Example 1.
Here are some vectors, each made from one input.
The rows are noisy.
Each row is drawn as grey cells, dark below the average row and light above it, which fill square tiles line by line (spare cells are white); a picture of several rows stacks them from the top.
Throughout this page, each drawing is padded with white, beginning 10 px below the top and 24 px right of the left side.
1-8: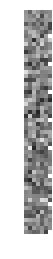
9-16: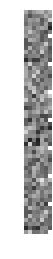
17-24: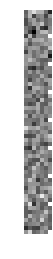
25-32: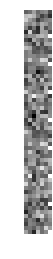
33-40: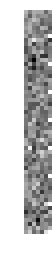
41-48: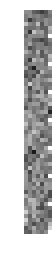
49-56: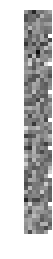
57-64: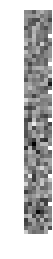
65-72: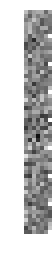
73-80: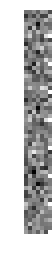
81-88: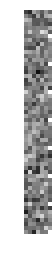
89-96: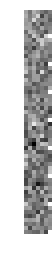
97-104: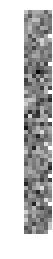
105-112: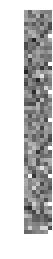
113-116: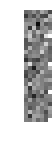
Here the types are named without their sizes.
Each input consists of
either a label, or a point on a line and a true/false value.
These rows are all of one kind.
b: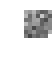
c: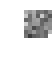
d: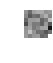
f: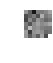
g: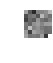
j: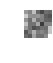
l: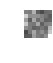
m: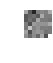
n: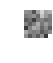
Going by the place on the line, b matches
c, j and l.
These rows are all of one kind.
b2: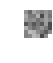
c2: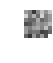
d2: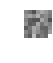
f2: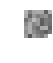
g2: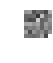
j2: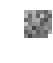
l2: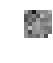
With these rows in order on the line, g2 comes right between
j2 and l2.
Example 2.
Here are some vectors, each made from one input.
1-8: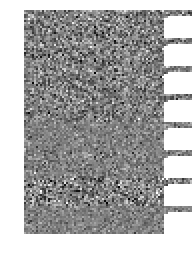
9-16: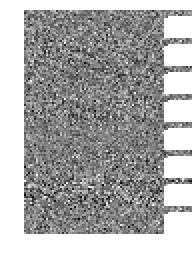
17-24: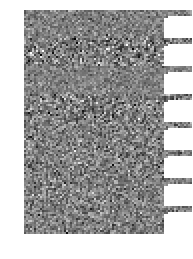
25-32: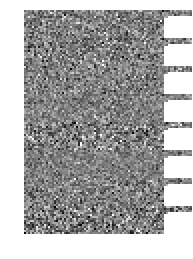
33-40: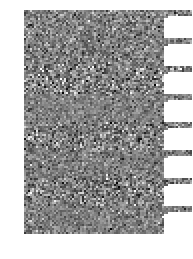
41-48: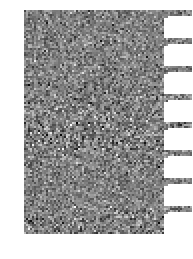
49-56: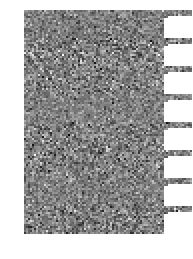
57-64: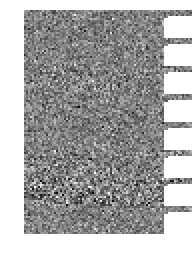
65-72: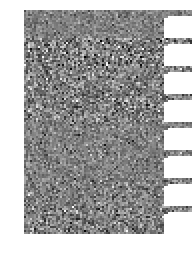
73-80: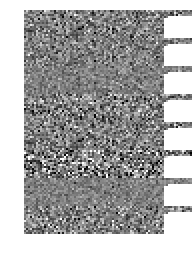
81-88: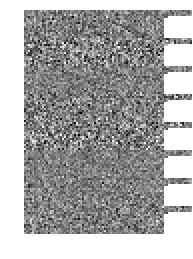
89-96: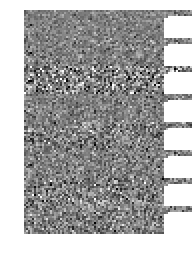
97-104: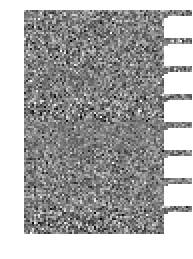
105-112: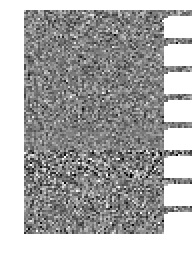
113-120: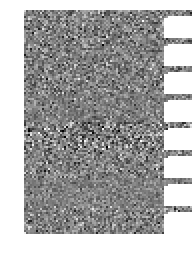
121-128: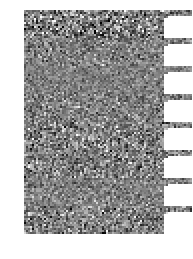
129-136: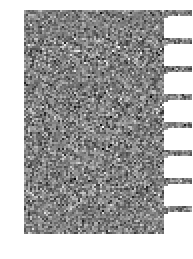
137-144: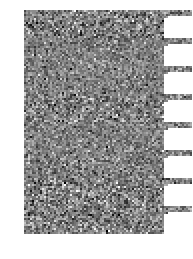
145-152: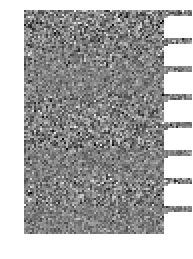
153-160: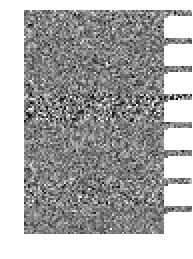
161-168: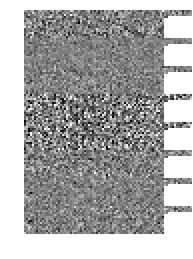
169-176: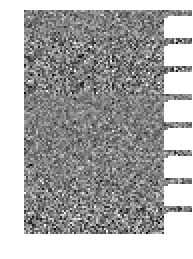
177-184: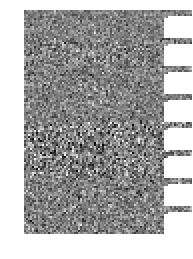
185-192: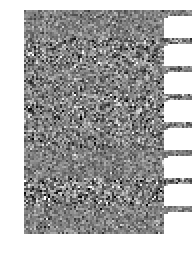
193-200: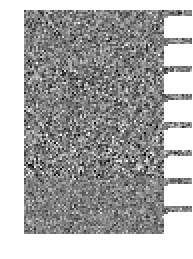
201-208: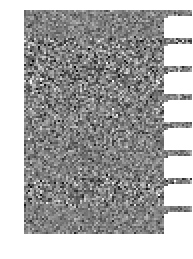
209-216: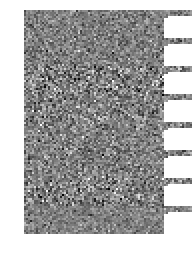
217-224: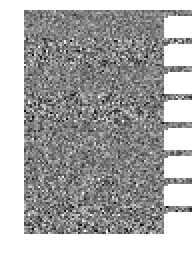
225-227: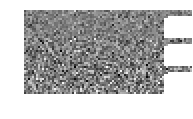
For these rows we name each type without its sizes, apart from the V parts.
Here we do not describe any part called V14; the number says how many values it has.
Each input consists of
either a point on a circle and three true/false values, or a value of V14.
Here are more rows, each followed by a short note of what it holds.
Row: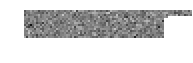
a value of V14
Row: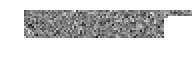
a value of V14
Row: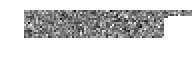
a point on a circle and three true/false values
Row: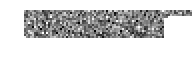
a point on a circle and three true/false values
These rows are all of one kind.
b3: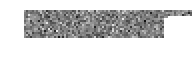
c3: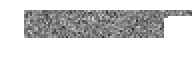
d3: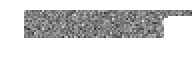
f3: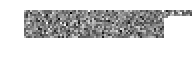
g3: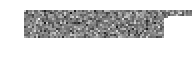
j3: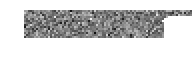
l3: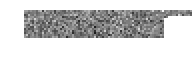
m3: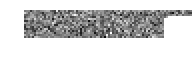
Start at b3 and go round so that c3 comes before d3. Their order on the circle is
b3, l3, f3, c3, g3, j3, d3, m3.
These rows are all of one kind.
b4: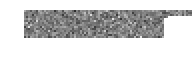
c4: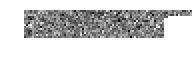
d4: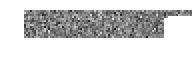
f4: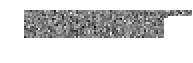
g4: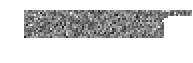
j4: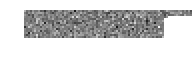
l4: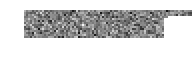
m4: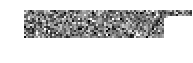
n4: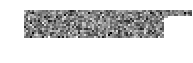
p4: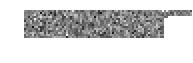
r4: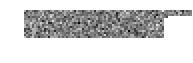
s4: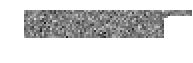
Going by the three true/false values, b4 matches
d4 and j4.
